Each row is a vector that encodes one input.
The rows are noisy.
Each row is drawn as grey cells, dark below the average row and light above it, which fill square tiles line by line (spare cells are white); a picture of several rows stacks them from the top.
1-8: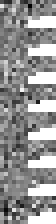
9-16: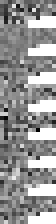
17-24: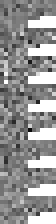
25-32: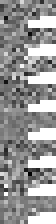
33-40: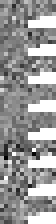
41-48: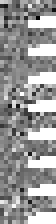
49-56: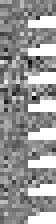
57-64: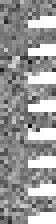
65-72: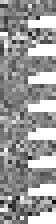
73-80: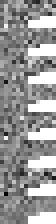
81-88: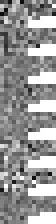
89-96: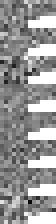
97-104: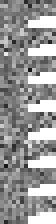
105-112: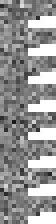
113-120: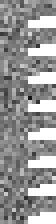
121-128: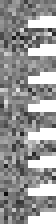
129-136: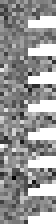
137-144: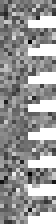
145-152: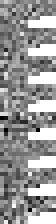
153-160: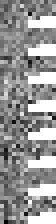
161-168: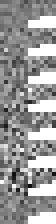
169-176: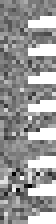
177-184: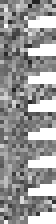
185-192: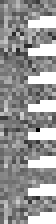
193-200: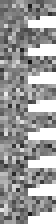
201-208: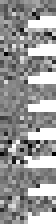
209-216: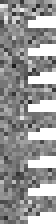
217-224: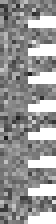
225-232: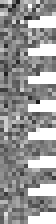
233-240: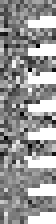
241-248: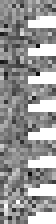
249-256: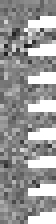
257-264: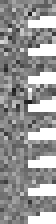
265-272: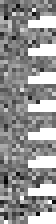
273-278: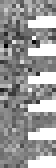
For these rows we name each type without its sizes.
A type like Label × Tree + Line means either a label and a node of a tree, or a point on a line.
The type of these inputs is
Label × List(Line) + Tree.
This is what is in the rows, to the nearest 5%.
About 80% of them hold a label, together with a list of points on a line. The rest hold a node of a tree.
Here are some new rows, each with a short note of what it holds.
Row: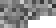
a label, together with a list of one item
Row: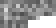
a label, together with a list of two items
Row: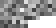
a label, together with the empty list
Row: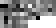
a node of a tree
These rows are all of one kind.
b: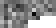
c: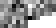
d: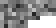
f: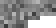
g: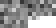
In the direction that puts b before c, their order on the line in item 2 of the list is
g, f, b, c, d.
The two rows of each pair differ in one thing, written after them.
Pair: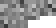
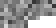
the label
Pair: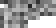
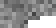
the place on the line in item 2 of the list
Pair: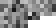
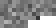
the place on the line in item 1 of the list
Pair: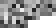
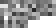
the place on the line in item 2 of the list
